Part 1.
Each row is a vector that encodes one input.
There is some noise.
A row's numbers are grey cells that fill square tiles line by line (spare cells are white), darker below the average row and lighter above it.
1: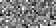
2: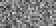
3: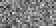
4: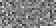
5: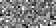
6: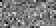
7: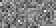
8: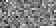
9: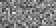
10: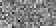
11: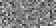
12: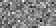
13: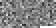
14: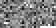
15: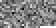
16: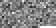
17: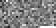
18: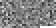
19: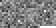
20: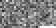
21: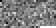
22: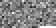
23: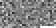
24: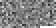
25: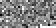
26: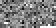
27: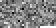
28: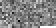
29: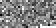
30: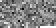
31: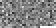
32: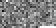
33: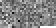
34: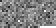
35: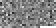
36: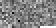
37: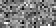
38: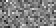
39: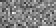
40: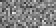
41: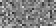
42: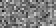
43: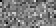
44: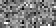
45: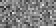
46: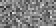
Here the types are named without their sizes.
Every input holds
either a label, or a point on a line.
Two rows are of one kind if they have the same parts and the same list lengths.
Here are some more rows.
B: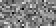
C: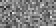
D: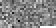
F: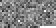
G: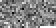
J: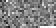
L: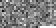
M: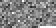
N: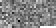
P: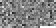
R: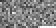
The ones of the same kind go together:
B, D, G, N, P
C, F, J, L, M, R

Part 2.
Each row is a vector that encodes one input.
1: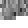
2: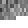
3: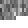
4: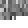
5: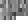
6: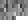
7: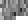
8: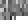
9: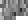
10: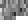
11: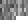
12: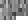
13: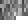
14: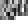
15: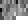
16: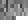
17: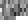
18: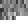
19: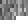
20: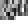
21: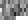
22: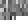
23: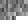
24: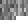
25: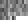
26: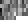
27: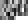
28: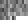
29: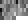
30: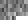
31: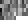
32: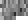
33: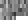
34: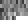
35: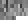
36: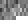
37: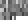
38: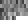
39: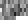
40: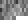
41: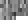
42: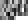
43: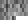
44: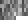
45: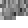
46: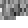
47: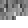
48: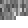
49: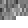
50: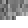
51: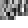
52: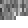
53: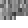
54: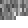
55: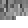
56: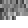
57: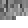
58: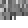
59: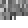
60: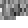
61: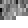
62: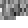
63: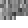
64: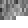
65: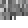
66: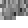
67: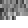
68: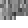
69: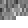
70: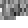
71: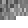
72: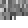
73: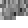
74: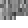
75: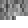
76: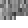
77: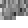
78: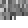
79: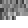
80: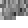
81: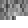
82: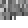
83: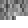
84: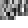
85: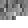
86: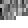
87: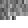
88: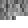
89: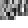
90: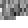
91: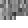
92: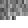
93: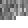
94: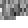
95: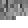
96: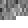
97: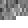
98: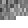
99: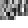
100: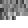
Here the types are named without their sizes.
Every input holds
a list of points on a line.
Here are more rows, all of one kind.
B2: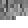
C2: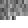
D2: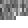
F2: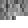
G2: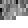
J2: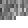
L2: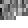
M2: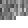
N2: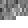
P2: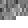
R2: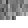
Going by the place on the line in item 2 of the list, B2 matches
J2, M2 and R2.
